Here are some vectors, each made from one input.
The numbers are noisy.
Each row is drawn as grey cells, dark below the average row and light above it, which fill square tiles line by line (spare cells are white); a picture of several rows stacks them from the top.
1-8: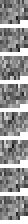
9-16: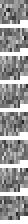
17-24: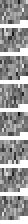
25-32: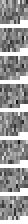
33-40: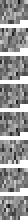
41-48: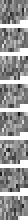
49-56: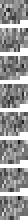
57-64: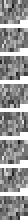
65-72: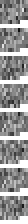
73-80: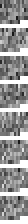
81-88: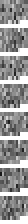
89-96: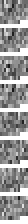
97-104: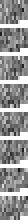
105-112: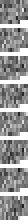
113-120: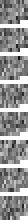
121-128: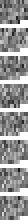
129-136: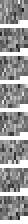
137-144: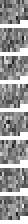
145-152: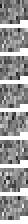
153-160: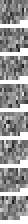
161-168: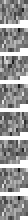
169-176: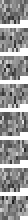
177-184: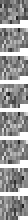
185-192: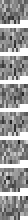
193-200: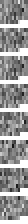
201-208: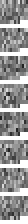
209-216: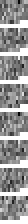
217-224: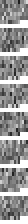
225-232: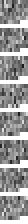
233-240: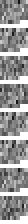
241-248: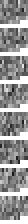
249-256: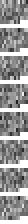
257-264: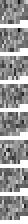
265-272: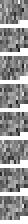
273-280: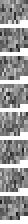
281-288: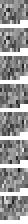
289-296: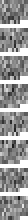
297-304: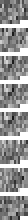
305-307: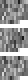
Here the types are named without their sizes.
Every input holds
either a point on a line and a true/false value, or a node of a tree.
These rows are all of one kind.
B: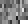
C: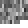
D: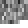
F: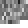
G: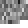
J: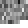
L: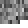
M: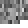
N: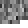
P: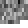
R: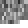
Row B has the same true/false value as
C, L, M and N.
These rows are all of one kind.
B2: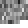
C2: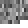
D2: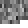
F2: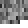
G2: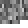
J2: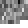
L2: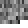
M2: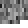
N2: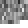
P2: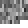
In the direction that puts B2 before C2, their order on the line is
N2, G2, D2, M2, F2, L2, J2, B2, C2, P2.
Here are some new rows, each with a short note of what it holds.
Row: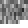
a node of a tree
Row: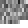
a point on a line and a true/false value
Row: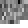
a point on a line and a true/false value
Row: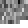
a point on a line and a true/false value
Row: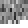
a node of a tree
